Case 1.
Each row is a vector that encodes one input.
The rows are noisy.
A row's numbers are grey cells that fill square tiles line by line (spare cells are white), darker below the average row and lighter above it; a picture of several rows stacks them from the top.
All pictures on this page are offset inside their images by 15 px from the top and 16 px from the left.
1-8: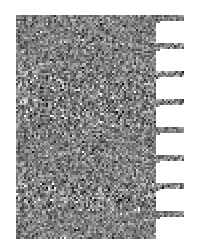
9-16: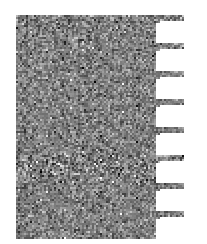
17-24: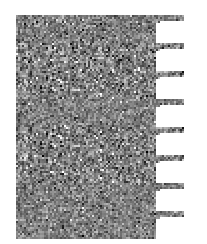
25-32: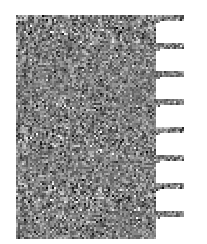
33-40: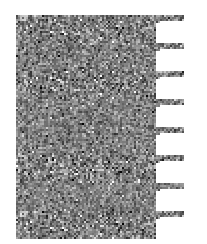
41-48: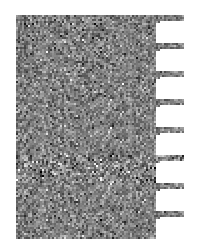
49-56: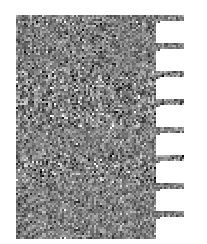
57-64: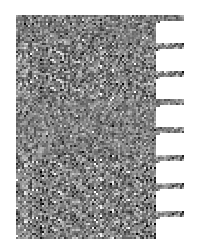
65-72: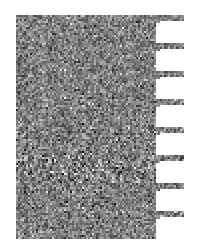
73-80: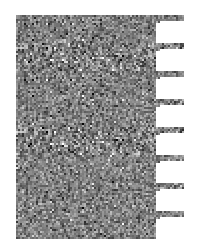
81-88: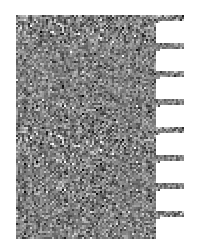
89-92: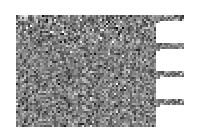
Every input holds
either a point on a 6-point line, or a point on a 9-point line.
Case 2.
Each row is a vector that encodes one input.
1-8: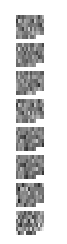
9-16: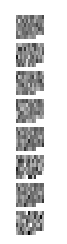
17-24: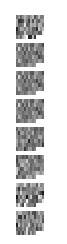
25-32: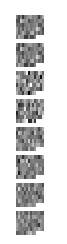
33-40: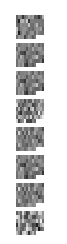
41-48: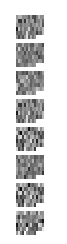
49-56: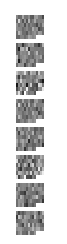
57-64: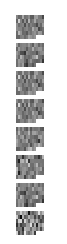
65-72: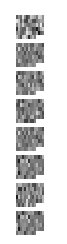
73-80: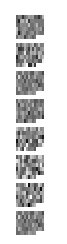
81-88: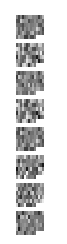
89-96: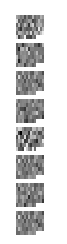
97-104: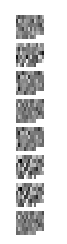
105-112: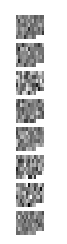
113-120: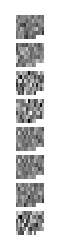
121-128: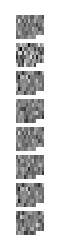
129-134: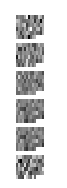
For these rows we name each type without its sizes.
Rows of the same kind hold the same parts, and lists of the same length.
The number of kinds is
2.
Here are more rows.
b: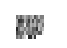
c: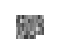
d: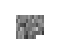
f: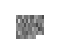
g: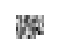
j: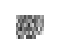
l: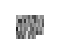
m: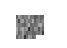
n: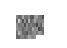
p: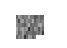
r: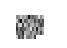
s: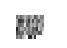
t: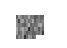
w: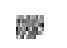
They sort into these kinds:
b, g, j, l, r, s, w
c, d, f, m, n, p, t

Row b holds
a label.
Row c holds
three true/false values.
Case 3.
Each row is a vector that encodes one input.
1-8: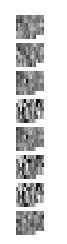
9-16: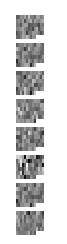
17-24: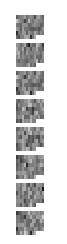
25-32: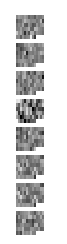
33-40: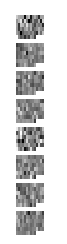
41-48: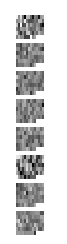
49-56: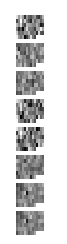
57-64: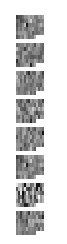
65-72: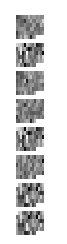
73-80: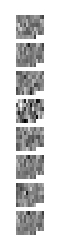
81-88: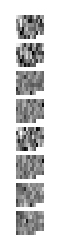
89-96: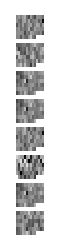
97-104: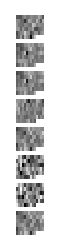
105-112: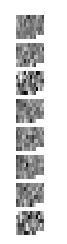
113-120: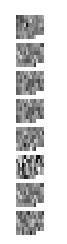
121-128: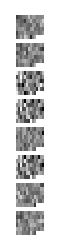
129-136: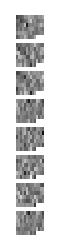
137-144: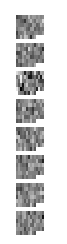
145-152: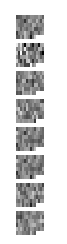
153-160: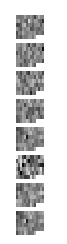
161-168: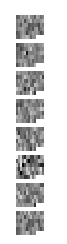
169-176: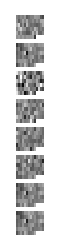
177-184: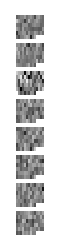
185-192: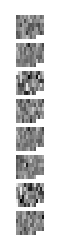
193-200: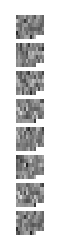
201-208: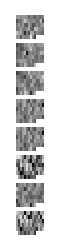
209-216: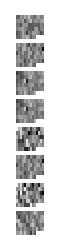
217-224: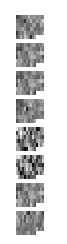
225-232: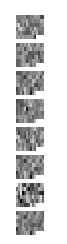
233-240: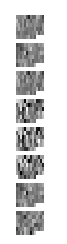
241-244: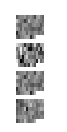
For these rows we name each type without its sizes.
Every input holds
either a node of a tree, or four true/false values.
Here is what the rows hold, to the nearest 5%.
About 20% of them hold a node of a tree. The rest hold four true/false values.
